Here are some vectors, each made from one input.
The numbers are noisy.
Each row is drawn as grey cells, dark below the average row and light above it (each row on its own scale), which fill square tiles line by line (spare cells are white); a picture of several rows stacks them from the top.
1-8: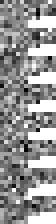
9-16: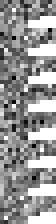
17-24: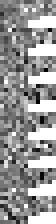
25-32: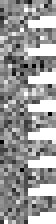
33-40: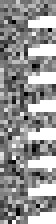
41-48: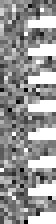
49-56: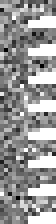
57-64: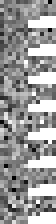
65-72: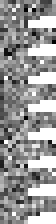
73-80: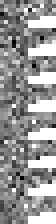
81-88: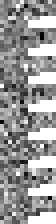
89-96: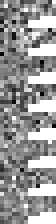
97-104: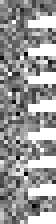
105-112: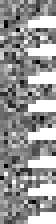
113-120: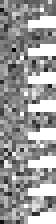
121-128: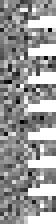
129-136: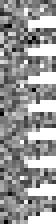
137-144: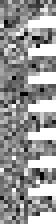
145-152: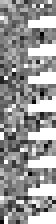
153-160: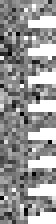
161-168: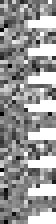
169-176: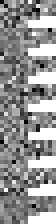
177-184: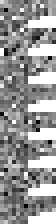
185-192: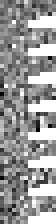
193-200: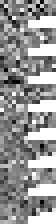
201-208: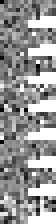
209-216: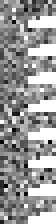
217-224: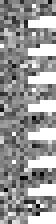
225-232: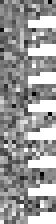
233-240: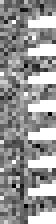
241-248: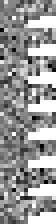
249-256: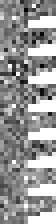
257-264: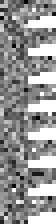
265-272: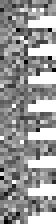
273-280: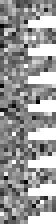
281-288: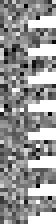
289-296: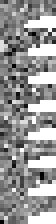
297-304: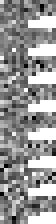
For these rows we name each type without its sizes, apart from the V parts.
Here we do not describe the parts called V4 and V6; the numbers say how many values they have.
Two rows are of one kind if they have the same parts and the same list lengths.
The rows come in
3 kinds.
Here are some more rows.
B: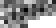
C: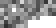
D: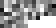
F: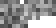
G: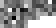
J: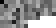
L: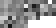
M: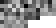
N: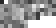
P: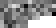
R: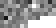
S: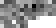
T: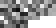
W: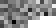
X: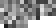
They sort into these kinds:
B, G, S
C, J, L, M, N, P, T, W, X
D, F, R

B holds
a point on a circle and a value of V6.
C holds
a point on a circle, a point on a line and a value of V4.
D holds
a point on each of two circles and a value of V4.
